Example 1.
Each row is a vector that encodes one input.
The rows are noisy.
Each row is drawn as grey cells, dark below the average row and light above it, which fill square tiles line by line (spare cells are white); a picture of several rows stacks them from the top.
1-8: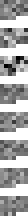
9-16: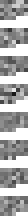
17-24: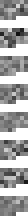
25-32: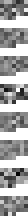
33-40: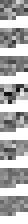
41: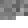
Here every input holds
a point on an 8-point line.
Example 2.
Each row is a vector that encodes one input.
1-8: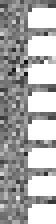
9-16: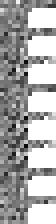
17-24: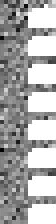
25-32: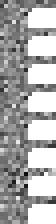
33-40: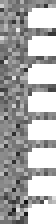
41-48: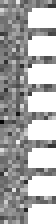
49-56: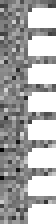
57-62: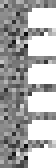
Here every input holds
either a fixed value, or three true/false values.
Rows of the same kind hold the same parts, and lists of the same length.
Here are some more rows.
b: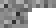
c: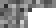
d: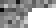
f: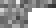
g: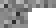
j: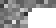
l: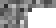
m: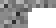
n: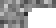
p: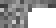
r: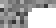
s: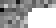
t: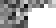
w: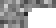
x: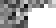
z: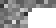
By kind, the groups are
b, c, d, f, g, j, l, m, n, p, r, s, w, z
t, x

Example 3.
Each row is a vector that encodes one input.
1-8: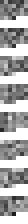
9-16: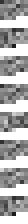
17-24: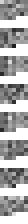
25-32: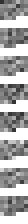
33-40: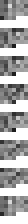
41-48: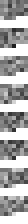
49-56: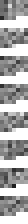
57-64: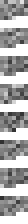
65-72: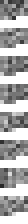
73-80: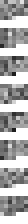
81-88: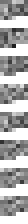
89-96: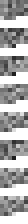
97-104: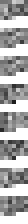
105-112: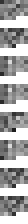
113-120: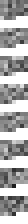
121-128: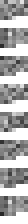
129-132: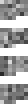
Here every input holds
three true/false values.
